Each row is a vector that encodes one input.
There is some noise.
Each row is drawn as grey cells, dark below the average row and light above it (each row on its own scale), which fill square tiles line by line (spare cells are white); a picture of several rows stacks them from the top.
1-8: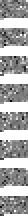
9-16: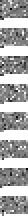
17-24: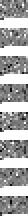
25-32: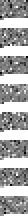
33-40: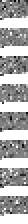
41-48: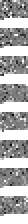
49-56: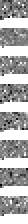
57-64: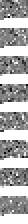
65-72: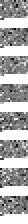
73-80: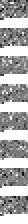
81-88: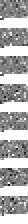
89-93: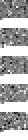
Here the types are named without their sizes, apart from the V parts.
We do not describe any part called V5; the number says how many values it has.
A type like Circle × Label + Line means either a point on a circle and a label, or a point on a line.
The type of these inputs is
Bool × Circle × V5.
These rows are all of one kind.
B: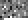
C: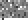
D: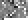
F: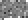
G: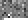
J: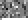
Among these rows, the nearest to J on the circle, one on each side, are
C and G.
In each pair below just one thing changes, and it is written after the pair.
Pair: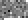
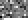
the true/false value
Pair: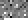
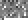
the true/false value
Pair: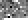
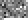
the value of V5
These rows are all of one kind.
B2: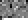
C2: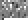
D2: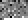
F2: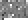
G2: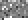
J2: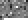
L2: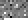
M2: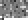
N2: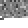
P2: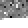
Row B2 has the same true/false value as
D2, J2, L2 and P2.
